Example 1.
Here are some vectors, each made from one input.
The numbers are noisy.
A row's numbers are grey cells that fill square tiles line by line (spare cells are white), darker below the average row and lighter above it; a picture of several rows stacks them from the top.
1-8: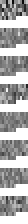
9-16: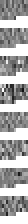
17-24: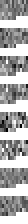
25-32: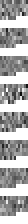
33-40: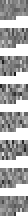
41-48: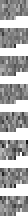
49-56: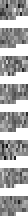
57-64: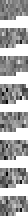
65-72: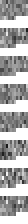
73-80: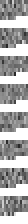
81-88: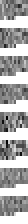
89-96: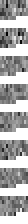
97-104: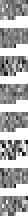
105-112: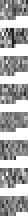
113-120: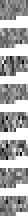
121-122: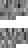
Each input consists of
a list of up to two points on a 12-point line.
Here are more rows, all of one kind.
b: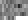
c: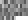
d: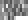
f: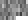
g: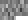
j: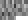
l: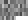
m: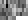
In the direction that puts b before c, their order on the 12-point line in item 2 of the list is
d, b, f, m, g, c, l, j.
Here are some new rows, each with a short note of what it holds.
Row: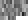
a list of two items
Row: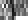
the empty list
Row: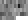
a list of two items
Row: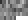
a list of one item
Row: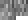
a list of one item
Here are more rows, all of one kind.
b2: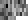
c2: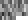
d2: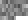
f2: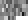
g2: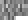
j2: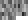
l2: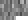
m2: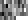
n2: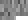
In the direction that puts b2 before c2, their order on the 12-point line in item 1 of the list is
l2, n2, b2, g2, c2, j2, d2, f2, m2.
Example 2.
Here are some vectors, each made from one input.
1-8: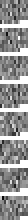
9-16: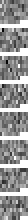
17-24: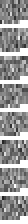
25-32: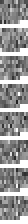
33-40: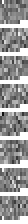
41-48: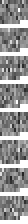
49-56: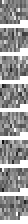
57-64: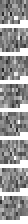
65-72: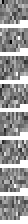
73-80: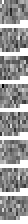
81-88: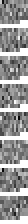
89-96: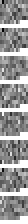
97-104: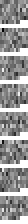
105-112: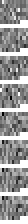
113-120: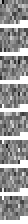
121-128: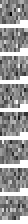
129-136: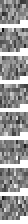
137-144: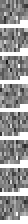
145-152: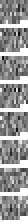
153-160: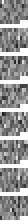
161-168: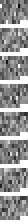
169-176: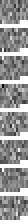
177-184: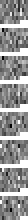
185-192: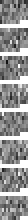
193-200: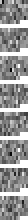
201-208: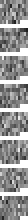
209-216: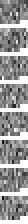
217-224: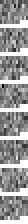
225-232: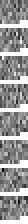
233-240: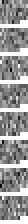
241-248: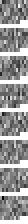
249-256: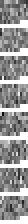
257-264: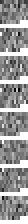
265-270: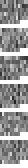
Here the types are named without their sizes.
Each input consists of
a point on a line, together with either a fixed value, or three true/false values.
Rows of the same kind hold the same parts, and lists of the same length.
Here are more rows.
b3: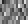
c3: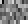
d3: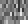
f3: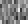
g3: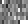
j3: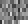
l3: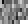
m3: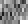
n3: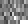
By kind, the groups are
b3, c3, f3, l3
d3, g3, j3, m3, n3

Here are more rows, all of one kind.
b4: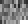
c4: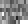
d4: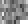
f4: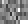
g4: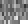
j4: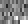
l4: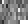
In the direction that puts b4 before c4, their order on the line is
b4, c4, d4, f4, l4, g4, j4.
